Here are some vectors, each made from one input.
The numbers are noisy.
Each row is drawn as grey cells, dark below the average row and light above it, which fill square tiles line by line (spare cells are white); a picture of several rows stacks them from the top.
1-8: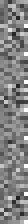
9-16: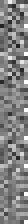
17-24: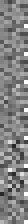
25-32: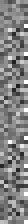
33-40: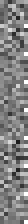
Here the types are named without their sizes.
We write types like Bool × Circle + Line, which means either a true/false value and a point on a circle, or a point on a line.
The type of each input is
Bool × Line.
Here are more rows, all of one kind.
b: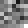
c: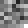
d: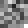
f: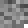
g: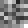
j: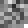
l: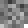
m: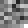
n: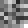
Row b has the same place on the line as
c, l and m.
